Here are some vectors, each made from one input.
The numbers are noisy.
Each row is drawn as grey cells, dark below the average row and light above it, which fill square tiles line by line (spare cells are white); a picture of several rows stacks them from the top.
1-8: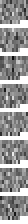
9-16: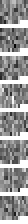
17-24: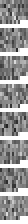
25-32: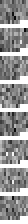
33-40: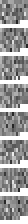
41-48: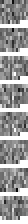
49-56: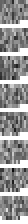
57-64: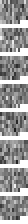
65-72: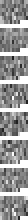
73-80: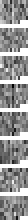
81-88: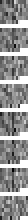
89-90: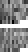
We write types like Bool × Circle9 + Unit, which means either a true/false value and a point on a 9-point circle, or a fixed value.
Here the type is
(Bool × Bool × Bool + Label6) × Line5.
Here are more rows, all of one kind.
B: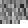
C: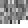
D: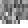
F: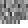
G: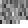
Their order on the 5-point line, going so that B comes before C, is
B, G, F, C, D.
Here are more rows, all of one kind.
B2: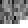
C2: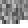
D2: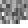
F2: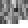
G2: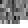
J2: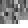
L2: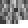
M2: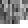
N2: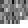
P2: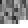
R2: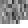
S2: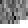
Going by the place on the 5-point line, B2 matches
F2, J2, N2 and P2.
